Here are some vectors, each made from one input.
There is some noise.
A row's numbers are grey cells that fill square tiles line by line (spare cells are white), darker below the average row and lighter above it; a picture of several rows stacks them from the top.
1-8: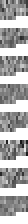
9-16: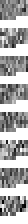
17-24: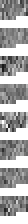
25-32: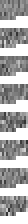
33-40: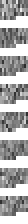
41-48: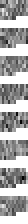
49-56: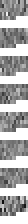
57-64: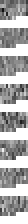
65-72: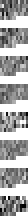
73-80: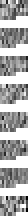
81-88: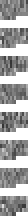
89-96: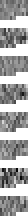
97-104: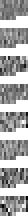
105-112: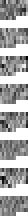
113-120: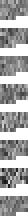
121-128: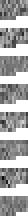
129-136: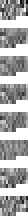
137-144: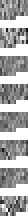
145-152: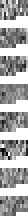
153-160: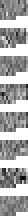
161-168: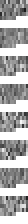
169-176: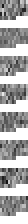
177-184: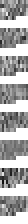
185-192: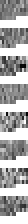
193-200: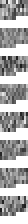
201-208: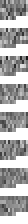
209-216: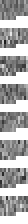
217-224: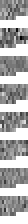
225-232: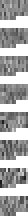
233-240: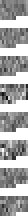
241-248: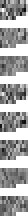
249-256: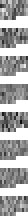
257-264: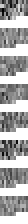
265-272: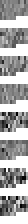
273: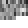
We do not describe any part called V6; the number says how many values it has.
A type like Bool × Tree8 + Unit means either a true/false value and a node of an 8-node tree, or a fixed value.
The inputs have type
(Bool × Bool × Bool + V6) × Line8 + List2(Line10).
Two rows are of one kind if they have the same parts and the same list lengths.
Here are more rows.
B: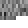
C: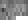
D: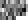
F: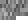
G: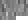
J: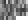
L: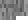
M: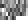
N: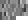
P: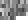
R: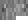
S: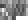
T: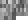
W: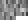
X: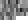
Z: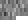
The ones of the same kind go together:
B, C, W, Z
D, F, L, M, S
G, N, R
J, T
P, X

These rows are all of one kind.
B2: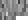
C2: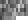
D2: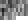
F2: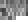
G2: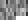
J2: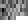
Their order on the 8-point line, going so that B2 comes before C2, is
G2, F2, D2, J2, B2, C2.
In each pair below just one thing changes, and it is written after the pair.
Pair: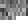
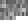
one of the three true/false values
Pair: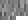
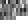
the place on the 8-point line
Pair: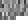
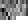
one of the three true/false values
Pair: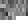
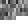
the place on the 8-point line
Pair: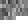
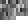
the place on the 8-point line
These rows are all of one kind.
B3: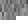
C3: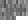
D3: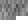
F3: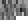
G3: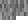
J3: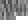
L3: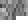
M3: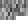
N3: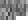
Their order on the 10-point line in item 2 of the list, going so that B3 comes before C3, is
F3, M3, B3, D3, J3, N3, C3, G3, L3.
